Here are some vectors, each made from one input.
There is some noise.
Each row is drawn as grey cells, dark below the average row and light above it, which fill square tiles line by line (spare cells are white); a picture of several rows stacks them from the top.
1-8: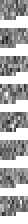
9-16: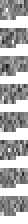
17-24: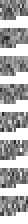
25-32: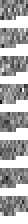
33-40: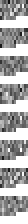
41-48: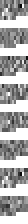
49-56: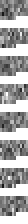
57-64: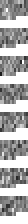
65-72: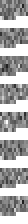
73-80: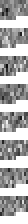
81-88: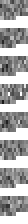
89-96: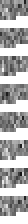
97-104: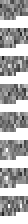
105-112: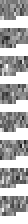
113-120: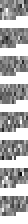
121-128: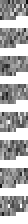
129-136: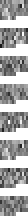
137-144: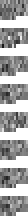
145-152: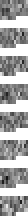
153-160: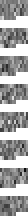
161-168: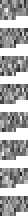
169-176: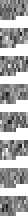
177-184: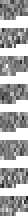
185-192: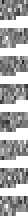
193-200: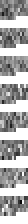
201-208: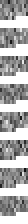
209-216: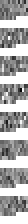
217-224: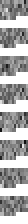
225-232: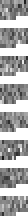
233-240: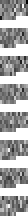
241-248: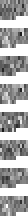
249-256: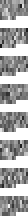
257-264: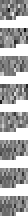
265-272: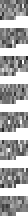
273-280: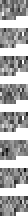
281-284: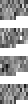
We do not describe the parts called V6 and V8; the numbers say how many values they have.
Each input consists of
a node of a 7-node tree, together with either a true/false value and a value of V6, or a value of V8.
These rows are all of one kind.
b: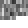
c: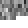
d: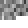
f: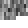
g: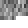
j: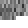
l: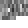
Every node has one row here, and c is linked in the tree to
d and g.
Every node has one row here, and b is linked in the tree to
d and l.
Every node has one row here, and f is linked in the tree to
j.
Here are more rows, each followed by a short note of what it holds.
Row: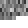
a node of a 7-node tree, a true/false value and a value of V6
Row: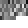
a node of a 7-node tree, a true/false value and a value of V6
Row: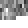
a node of a 7-node tree and a value of V8
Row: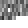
a node of a 7-node tree, a true/false value and a value of V6
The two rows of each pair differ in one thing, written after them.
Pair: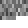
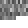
the true/false value
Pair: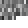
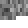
the node of the tree
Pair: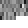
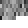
the value of V6
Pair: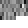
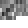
the node of the tree
